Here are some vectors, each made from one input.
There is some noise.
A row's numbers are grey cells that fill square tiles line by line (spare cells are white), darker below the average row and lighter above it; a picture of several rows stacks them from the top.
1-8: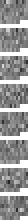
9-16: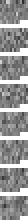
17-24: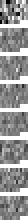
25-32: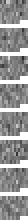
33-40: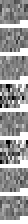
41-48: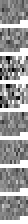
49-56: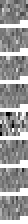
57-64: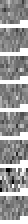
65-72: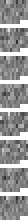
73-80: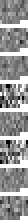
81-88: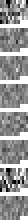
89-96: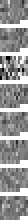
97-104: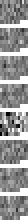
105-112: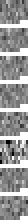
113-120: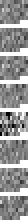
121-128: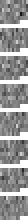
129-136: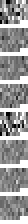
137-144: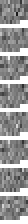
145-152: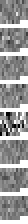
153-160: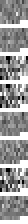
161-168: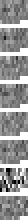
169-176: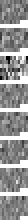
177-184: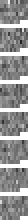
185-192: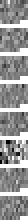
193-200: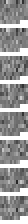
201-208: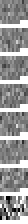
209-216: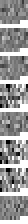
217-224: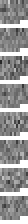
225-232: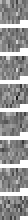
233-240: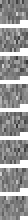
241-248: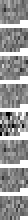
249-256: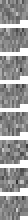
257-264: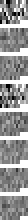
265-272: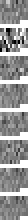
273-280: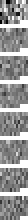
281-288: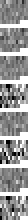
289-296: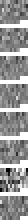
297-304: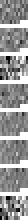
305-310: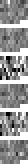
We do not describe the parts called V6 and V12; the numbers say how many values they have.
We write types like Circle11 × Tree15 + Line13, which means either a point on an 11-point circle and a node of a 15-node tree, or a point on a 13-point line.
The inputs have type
Bool × (Line5 + Line8) × V12 + V6.
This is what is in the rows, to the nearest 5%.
About 85% of them hold a true/false value and a value of V12, together with either a point on a 5-point line, or a point on an 8-point line. The rest hold a value of V6.
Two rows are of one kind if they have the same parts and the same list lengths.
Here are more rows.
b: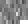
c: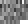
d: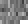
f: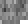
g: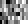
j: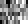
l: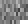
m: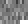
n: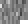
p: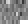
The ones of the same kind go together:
b, m, n, p
c, d, f, l
g, j

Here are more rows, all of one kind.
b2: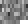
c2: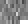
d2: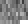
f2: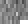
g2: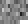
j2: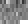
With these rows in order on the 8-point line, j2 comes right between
d2 and g2.
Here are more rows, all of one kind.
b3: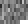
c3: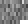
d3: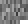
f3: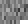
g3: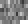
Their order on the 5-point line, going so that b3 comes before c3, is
b3, c3, f3, d3, g3.
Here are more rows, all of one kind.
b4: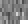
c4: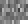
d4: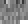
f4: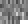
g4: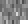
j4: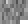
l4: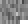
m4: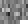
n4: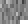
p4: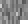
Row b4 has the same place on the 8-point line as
f4 and g4.
